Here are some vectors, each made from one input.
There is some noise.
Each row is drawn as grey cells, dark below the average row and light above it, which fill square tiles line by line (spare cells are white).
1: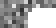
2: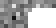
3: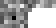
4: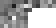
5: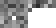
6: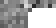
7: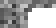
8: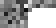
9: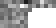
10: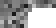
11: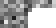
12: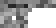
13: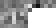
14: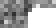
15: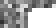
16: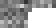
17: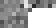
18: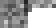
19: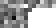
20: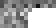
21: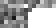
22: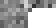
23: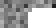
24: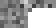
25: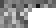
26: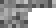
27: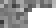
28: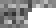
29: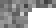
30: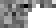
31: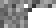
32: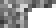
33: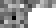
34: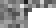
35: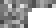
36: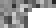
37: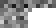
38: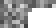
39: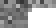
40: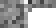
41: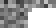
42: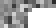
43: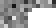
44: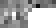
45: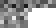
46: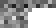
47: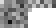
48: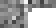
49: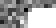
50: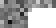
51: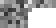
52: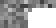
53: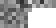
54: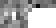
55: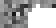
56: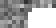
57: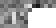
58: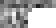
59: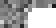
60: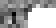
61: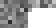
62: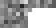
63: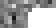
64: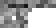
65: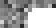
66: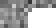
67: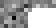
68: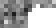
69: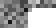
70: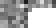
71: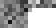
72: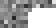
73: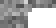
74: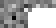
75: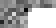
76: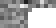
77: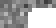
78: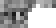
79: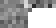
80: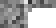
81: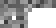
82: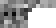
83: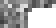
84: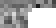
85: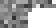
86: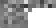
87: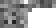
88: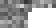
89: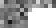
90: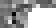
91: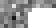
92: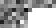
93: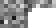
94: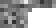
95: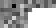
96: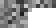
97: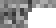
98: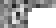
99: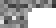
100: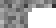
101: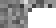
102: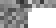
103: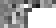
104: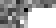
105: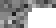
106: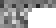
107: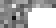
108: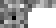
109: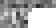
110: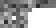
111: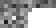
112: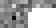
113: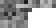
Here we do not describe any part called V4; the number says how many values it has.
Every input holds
one of 6 labels, together with either four true/false values, or a value of V4.
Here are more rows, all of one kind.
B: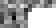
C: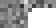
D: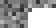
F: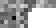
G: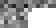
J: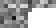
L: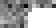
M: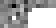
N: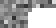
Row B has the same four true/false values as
F and J.
